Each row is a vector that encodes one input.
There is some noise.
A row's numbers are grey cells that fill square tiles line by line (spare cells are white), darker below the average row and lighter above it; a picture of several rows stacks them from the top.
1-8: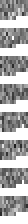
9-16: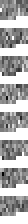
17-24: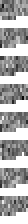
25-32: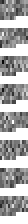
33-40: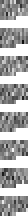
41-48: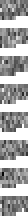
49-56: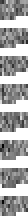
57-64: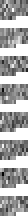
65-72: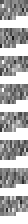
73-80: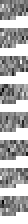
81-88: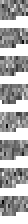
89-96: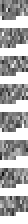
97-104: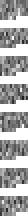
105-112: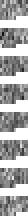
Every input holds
a point on each of two 8-point lines and a true/false value.
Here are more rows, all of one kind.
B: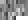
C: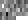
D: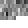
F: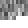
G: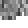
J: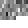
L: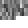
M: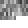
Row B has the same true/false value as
F and L.
